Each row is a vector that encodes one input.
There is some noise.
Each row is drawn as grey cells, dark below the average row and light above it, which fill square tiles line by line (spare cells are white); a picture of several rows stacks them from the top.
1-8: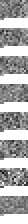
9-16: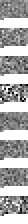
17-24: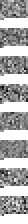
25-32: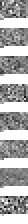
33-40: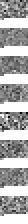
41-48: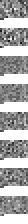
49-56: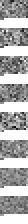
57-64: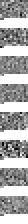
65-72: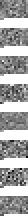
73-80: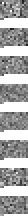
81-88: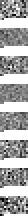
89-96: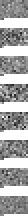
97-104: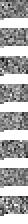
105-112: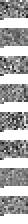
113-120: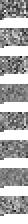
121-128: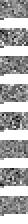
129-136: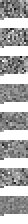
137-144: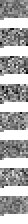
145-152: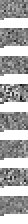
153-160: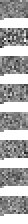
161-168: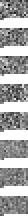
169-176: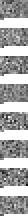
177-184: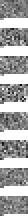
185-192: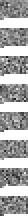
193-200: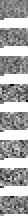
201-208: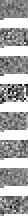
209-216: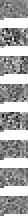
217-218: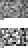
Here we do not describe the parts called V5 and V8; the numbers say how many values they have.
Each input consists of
either a point on a 10-point circle and a value of V5, or a node of a 7-node tree, or a value of V8.
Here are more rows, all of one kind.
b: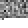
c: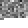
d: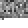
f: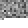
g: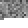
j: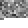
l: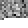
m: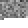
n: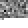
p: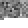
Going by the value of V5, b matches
g, l, m and n.
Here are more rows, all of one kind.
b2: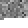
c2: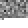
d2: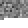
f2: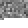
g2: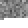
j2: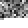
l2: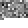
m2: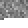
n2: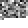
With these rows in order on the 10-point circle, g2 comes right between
b2 and c2.
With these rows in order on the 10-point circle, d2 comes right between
f2 and j2.
